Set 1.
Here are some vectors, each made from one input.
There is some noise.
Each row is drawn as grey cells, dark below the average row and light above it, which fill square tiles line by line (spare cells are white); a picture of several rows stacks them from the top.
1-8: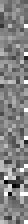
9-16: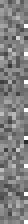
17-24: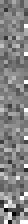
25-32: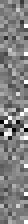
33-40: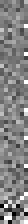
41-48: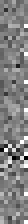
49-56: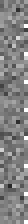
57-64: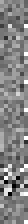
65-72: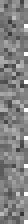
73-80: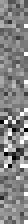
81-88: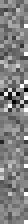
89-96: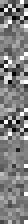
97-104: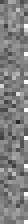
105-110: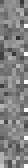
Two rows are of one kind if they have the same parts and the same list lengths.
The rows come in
2 kinds.
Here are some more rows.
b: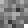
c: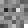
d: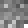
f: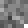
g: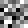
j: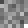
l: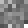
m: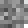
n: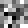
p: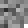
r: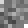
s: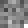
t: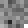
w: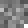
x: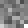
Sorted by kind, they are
b, c, d, f, j, l, m, p, r, s, t, w, x
g, n

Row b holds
a node of an 11-node tree and four true/false values.
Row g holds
a point on a 5-point line.
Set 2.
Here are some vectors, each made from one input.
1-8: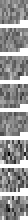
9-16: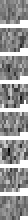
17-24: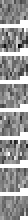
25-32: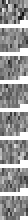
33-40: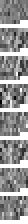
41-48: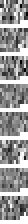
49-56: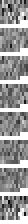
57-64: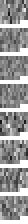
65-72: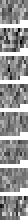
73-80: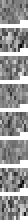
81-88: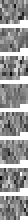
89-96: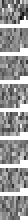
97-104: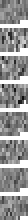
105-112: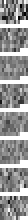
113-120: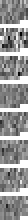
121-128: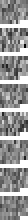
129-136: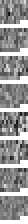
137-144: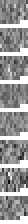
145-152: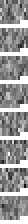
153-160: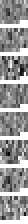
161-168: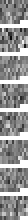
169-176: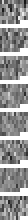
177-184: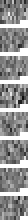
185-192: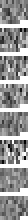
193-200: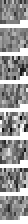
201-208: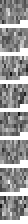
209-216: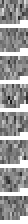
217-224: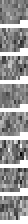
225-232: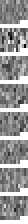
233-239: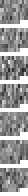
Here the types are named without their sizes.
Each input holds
a list of points on a circle.
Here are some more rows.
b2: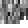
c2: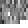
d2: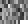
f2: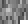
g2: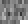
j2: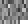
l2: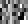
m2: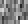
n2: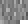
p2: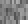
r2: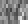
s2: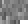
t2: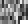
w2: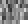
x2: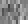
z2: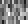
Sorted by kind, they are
b2, f2, n2, t2, z2
c2, p2, s2, x2
d2, j2
g2, l2, m2, r2, w2

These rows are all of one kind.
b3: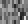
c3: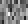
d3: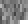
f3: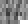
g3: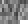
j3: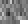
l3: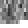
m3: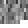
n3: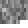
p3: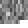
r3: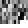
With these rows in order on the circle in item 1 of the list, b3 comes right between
c3 and g3.
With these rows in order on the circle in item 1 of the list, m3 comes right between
c3 and j3.
